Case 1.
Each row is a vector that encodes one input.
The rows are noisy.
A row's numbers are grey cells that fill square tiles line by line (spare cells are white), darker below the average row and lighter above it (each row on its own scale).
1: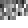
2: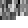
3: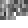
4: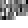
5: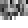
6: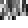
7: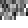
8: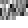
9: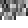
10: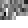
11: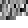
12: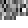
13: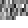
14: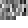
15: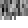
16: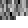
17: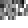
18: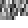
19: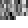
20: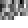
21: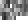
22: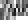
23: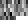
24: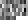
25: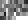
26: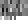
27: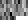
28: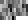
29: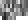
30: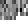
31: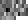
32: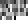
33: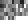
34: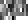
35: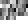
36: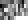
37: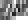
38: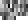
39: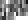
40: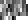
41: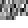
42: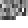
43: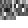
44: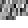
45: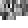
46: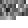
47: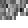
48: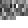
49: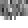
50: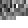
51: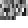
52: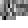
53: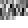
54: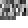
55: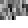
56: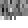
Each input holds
one of 11 labels.
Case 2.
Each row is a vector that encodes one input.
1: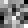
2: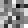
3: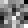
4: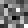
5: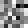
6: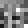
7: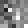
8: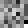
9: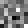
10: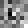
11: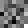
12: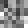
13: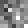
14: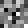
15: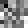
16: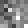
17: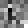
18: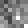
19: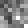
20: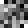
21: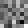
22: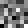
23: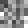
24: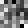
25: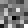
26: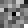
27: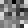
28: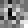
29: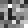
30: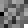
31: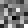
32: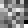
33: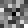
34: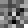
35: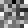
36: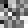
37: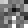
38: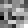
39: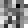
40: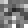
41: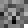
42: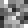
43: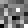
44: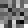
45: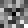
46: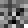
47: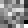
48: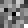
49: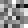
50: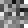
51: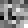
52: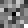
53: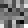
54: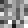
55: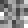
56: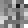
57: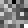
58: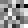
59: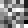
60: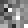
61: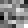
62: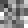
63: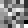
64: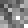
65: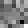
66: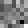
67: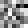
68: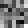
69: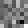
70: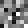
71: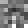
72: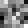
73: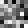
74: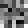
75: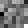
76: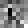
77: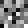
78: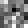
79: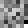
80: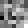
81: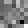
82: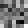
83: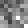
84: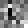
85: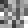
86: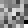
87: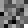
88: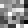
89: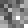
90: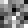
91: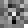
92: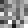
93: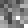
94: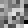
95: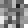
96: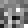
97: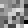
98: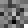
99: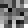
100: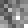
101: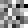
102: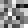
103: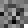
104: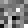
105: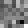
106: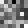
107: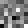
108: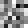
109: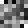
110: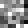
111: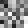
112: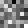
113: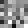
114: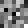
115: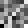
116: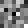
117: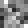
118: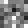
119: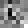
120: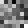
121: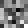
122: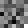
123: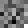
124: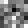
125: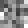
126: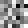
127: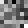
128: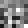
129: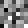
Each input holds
one of 11 labels.
